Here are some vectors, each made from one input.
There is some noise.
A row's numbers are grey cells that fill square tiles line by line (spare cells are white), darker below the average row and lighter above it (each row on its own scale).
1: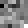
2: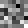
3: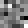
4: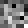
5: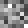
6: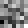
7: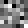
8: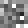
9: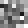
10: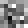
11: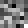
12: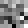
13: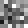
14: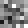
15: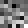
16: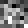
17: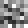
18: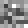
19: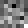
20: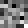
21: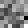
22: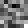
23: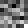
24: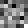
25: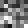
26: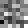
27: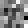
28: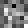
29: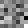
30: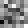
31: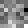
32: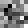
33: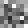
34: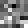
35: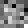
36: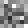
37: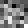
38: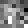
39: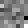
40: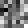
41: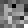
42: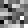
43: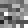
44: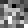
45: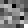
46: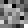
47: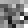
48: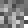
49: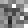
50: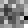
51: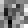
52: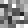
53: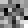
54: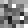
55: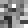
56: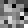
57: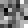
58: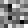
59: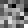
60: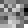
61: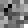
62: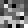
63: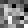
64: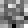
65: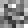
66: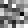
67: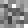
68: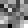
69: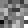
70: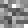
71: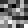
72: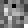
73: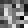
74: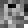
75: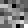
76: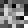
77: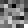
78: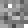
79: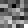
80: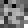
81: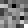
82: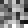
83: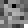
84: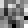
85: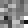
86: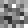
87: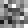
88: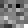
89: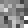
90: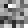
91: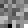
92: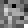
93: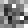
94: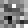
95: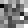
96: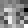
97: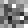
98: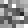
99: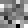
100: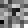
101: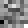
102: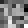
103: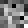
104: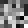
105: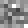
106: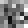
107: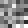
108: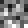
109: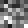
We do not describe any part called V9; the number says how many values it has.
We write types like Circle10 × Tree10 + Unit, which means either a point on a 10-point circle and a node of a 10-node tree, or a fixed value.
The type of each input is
Bool × Tree10 × V9.
